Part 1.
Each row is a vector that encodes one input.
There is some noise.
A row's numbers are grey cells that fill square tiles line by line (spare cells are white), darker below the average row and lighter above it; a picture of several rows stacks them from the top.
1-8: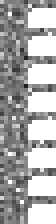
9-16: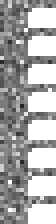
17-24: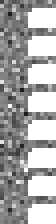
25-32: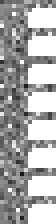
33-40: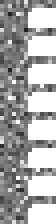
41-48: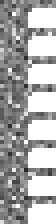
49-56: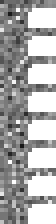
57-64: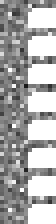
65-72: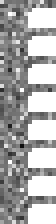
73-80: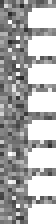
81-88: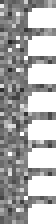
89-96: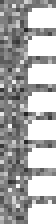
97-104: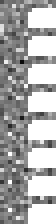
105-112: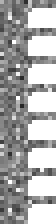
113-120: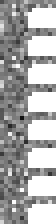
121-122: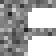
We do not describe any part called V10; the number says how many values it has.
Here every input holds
a true/false value, together with either a node of an 8-node tree, or a value of V10.
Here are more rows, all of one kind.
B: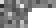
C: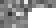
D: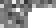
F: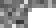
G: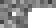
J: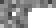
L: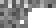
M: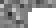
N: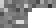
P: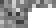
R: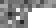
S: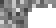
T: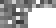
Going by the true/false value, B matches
L and N.
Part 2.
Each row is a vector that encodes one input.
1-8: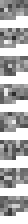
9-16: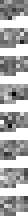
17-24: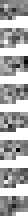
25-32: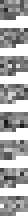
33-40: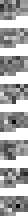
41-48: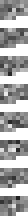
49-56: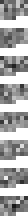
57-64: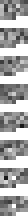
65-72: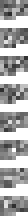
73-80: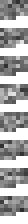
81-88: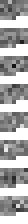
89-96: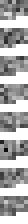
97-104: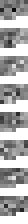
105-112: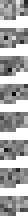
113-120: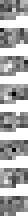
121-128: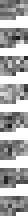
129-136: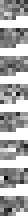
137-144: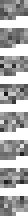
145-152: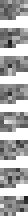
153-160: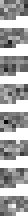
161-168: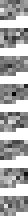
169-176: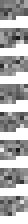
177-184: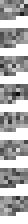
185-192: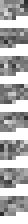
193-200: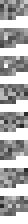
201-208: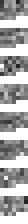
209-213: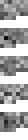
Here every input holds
two labels (each one of 10) and a node of a 12-node tree.
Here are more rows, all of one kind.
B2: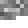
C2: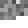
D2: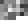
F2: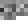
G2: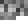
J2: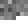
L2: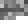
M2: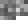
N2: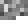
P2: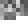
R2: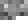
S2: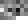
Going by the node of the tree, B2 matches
L2 and M2.
